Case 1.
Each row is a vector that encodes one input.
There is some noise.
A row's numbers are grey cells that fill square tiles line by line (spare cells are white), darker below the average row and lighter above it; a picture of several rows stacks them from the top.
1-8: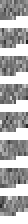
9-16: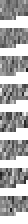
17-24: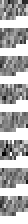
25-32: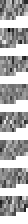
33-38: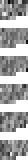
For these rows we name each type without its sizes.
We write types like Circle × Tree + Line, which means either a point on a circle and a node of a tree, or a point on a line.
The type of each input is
Bool × (Circle + Unit).
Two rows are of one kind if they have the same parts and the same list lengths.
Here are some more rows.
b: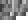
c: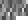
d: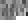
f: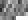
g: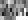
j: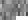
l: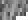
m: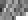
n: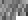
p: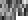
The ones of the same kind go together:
b, f, l, m
c, d, g, j, n, p

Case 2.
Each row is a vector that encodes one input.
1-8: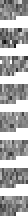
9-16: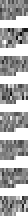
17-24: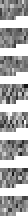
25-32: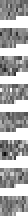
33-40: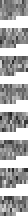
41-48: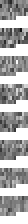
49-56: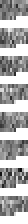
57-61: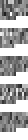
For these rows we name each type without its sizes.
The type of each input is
Circle × Tree.
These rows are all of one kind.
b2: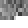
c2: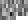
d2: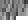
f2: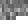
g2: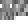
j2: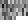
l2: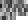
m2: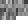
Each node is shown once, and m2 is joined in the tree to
c2, d2 and g2.
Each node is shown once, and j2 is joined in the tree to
l2.
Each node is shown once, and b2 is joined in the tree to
f2.
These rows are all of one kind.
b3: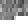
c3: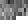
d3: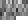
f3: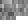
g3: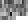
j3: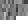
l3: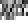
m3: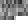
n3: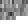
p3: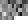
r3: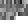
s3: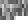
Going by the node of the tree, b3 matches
l3, m3, p3 and r3.
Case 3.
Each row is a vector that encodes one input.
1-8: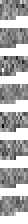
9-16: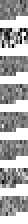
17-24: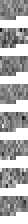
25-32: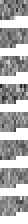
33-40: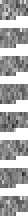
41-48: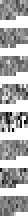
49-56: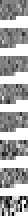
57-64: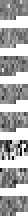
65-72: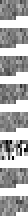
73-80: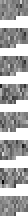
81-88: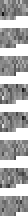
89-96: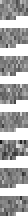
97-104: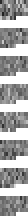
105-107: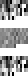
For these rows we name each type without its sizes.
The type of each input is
Bool × Label + Unit.
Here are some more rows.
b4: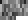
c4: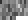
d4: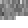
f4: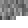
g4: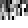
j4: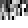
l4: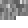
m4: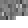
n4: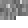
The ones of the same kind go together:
b4, c4, d4, f4, l4, m4, n4
g4, j4

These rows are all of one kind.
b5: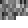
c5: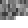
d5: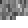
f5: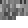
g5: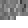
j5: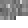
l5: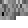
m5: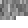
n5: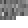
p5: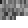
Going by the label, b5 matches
g5 and m5.
